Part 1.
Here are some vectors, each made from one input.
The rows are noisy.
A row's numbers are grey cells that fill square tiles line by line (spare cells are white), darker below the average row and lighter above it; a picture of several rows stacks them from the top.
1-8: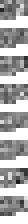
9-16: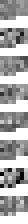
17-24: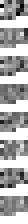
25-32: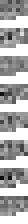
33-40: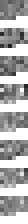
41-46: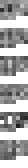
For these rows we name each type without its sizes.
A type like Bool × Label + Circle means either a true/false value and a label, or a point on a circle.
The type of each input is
Bool × Bool × Bool + Label.
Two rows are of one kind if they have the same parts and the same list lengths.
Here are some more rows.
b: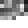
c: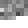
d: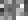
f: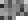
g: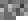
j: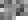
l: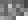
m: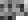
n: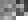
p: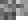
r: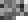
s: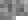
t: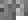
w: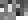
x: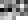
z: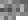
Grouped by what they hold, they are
b, g, l, n, w, x, z
c, d, f, j, m, p, r, s, t

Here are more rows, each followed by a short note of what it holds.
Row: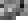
a label
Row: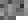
a label
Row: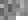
three true/false values
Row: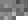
a label
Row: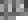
three true/false values
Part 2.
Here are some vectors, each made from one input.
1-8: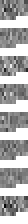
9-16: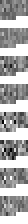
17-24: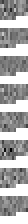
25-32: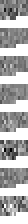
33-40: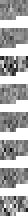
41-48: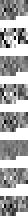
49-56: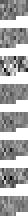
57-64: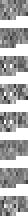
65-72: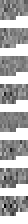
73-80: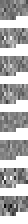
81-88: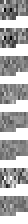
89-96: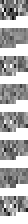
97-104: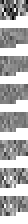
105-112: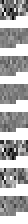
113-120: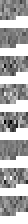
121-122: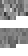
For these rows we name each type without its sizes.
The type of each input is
(Bool × Bool × Bool × Bool + Unit) × Label.
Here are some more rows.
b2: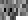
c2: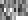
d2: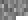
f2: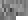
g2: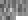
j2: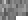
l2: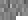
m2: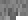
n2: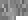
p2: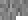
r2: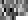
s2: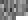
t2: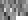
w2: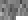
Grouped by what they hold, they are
b2, c2, d2, f2, g2, j2, l2, m2, n2, p2, r2, s2, t2
w2

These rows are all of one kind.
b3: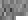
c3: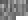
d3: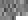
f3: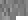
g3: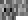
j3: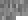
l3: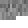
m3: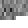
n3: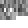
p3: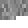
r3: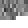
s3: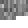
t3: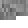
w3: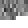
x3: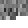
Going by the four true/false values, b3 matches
g3, m3, n3 and s3.
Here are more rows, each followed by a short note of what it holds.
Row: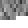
a label
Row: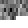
a label
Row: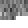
a label
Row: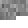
a label and four true/false values
